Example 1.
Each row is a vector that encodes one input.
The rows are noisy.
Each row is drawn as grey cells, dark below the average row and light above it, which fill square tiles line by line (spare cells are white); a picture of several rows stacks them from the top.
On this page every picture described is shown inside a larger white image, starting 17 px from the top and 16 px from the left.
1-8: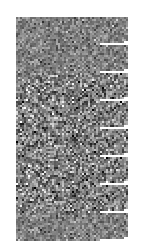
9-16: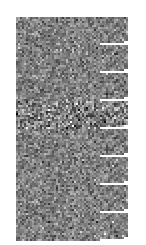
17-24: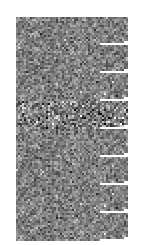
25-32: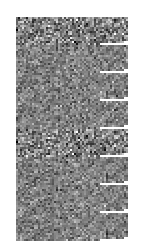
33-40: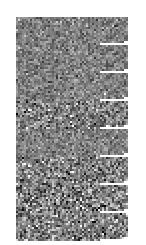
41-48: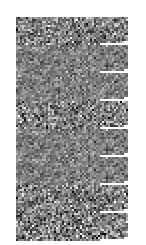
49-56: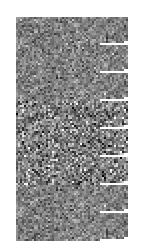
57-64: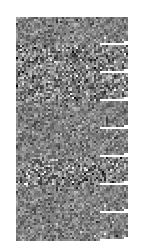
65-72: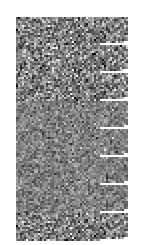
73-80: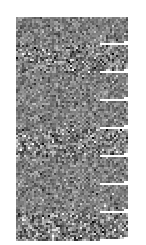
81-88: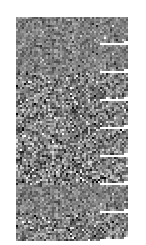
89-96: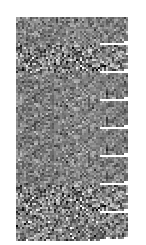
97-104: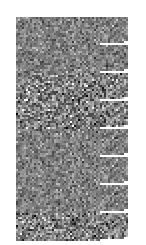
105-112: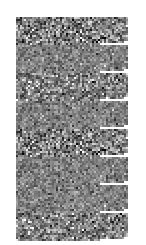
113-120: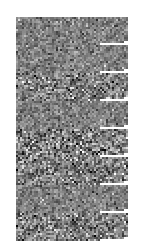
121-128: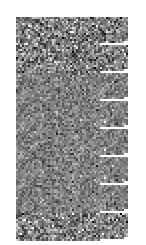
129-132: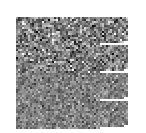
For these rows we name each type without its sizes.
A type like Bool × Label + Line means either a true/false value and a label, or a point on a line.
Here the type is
Bool × Bool × Bool × Bool + List(Circle).
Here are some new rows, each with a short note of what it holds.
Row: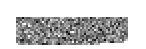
a list of two items
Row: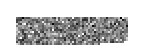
a list of two items
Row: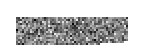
a list of one item
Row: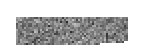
four true/false values
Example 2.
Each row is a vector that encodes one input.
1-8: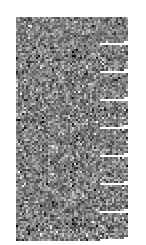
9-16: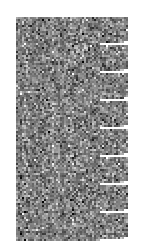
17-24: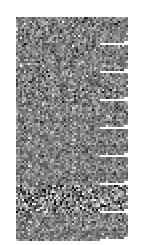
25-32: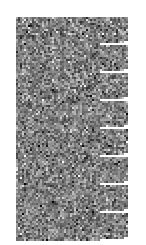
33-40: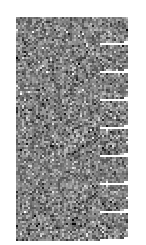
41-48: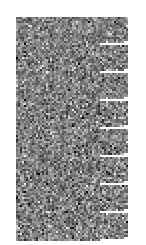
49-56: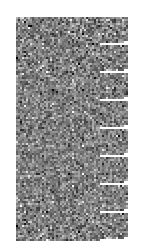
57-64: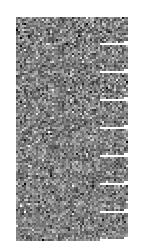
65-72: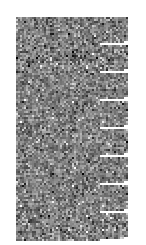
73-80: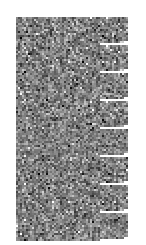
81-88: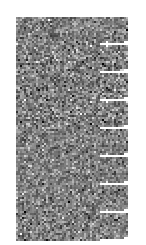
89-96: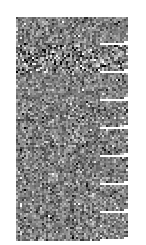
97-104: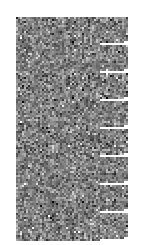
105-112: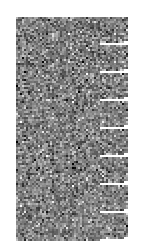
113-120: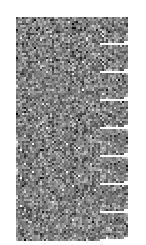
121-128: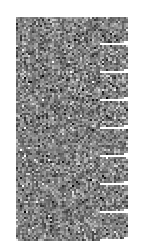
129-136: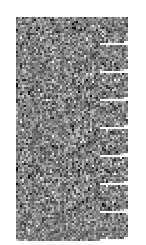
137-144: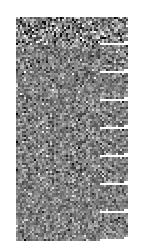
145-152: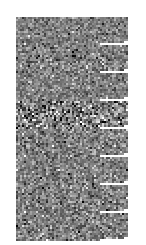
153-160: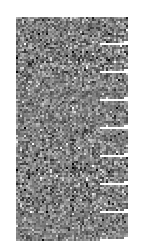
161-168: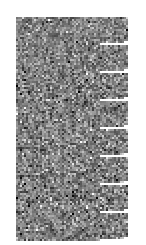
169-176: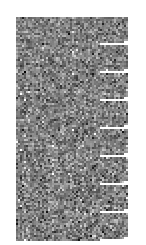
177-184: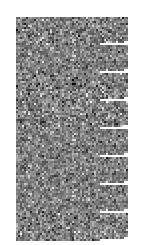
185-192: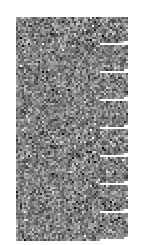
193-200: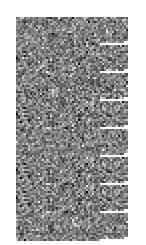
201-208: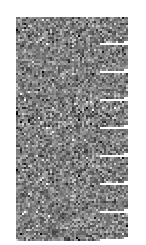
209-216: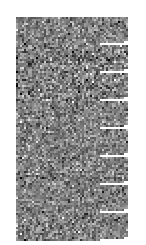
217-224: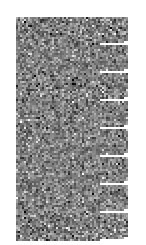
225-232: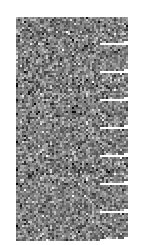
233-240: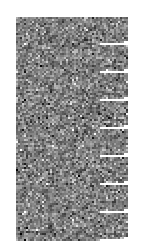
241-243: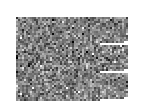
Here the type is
List3(Circle8).
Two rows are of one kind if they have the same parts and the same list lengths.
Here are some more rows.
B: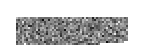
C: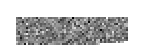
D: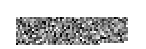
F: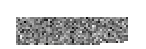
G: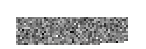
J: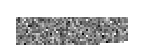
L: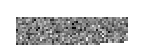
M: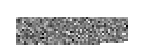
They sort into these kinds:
B
C, F, G, J, M
D
L

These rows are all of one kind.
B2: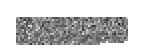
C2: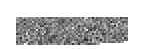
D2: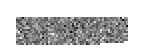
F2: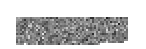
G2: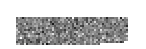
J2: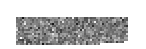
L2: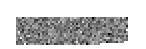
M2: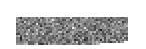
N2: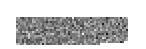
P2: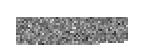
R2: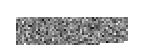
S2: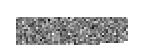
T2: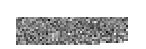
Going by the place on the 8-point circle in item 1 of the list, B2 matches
F2 and P2.
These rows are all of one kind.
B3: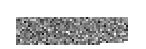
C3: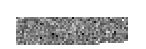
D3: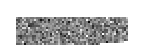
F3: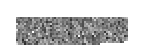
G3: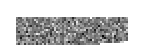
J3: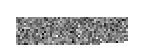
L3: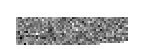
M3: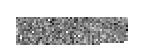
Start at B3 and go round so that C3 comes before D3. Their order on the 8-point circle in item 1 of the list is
B3, J3, M3, F3, C3, L3, G3, D3.
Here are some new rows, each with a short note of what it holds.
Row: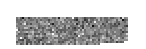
a list of two items
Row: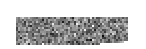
a list of three items
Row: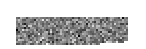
a list of one item
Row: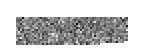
a list of two items
